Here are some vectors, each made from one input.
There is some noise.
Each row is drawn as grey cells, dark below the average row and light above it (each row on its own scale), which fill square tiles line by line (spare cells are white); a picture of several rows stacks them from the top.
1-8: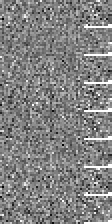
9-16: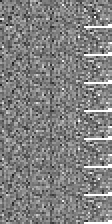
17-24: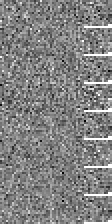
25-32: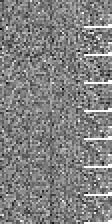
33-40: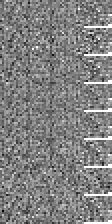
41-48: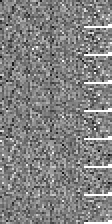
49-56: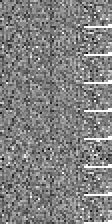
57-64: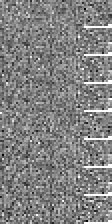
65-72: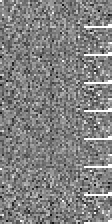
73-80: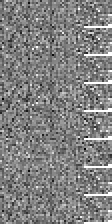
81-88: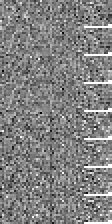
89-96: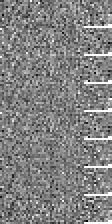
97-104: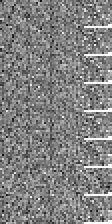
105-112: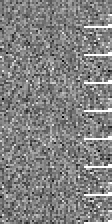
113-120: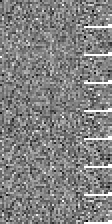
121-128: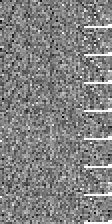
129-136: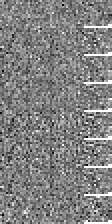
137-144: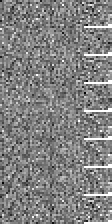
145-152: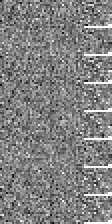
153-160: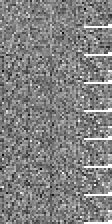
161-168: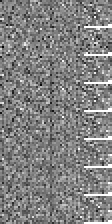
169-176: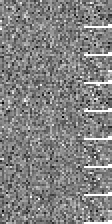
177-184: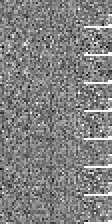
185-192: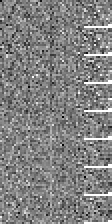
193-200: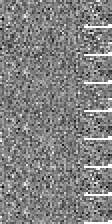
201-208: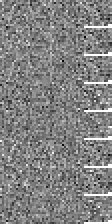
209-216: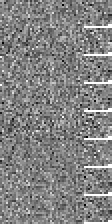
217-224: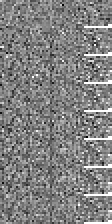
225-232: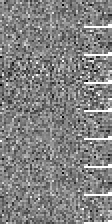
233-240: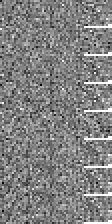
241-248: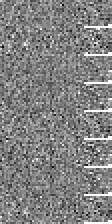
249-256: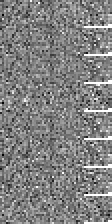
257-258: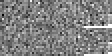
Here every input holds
either a point on a 20-point line, or a node of an 8-node tree.
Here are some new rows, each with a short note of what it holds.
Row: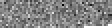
a node of an 8-node tree
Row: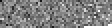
a point on a 20-point line
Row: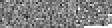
a point on a 20-point line
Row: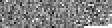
a point on a 20-point line
